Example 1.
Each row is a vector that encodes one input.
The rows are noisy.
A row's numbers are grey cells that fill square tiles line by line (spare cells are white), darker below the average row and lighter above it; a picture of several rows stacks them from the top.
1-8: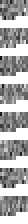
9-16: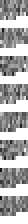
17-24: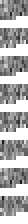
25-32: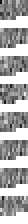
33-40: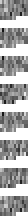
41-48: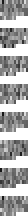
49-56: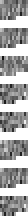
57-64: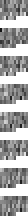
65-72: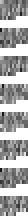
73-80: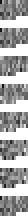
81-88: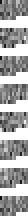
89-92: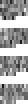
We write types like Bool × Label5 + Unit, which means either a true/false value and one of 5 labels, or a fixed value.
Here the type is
Circle6.
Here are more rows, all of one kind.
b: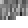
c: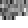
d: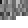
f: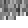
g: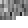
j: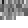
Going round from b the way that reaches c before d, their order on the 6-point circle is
b, c, d, f, j, g.
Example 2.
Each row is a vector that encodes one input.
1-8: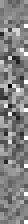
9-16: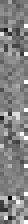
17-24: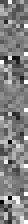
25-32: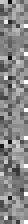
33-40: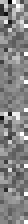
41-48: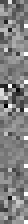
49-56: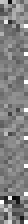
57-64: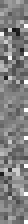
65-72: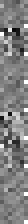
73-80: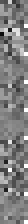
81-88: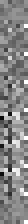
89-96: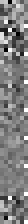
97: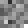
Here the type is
Line9.
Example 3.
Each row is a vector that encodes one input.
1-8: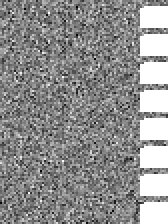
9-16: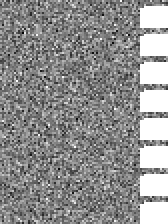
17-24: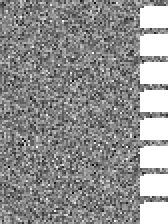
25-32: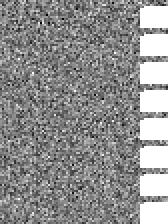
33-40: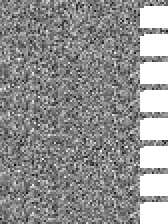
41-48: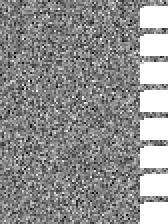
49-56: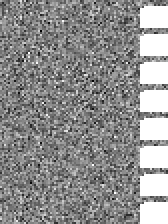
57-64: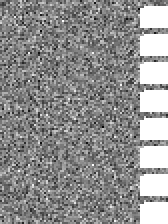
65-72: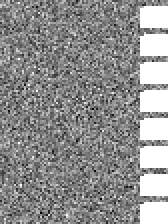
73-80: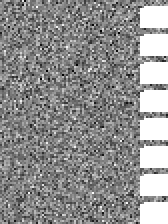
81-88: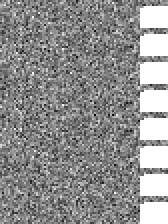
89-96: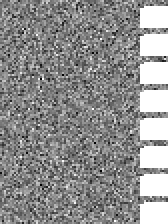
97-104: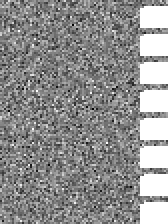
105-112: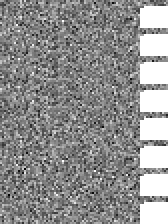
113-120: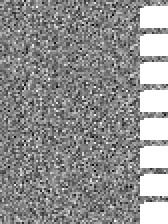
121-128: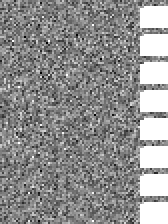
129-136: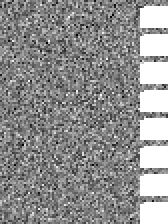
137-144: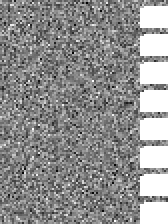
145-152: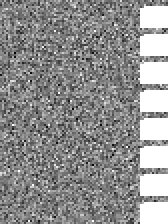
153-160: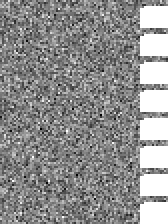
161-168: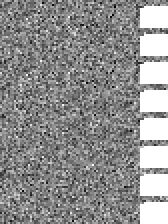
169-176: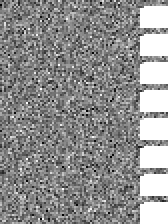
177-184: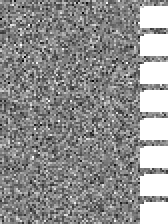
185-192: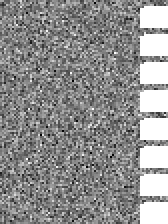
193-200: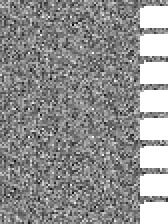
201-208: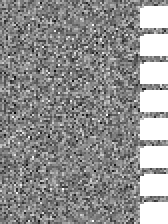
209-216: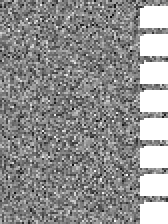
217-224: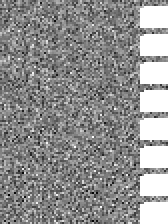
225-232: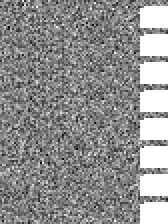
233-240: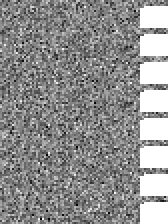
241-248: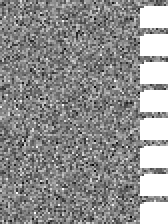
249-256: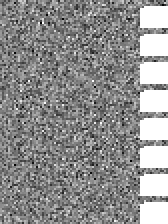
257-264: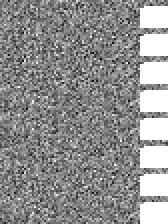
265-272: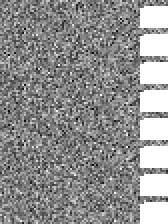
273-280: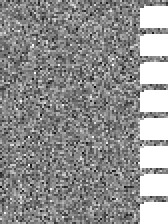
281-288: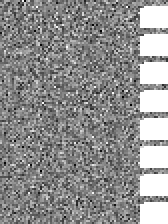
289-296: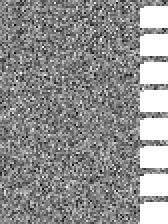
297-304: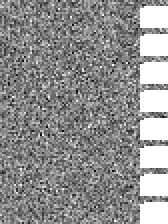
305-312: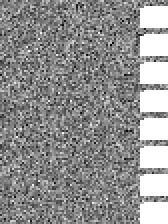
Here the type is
Circle15.
